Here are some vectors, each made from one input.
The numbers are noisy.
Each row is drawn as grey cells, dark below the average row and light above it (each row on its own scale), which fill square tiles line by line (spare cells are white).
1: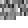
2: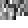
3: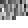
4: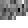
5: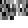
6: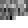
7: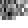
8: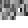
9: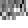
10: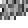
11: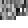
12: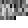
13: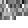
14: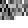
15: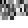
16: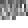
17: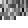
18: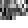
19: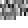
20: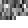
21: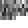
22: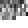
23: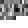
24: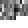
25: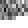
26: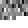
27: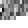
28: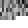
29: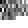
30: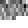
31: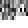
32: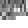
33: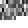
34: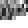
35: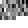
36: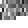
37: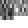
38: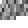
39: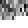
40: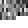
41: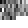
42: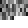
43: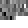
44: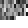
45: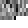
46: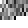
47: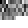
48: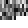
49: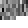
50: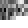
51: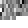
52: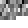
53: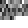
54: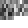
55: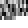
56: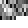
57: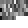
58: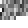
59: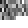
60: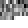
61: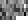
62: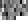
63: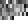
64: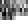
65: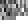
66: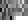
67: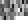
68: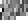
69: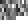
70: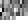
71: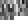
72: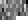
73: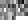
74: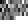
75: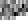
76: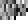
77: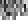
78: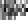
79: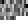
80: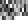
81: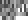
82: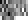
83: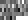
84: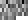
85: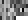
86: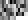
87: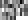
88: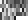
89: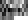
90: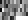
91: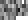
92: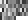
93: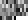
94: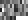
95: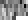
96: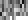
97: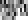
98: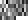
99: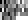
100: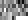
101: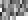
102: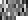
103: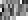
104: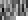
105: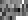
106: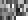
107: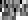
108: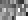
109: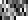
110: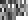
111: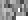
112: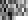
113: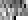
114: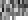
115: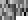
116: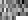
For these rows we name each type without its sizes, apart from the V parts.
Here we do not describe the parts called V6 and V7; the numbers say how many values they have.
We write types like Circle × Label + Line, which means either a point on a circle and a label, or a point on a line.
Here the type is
(Bool × Bool × Bool + Unit) × Line × V6 × V7.
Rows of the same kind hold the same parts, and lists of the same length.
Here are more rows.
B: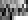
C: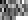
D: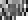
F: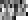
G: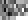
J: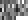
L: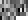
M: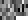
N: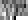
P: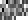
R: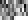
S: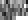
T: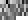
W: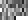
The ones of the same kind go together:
B, D, R, T
C, F, G, J, L, M, N, P, S, W

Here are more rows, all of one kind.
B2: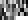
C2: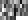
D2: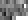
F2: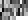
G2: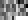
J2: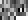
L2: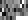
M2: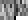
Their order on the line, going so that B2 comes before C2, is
J2, D2, F2, G2, B2, L2, M2, C2.
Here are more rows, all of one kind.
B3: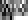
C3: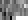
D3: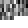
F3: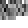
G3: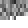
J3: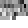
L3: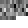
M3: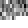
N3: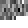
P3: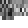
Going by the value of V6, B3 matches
F3, G3 and N3.
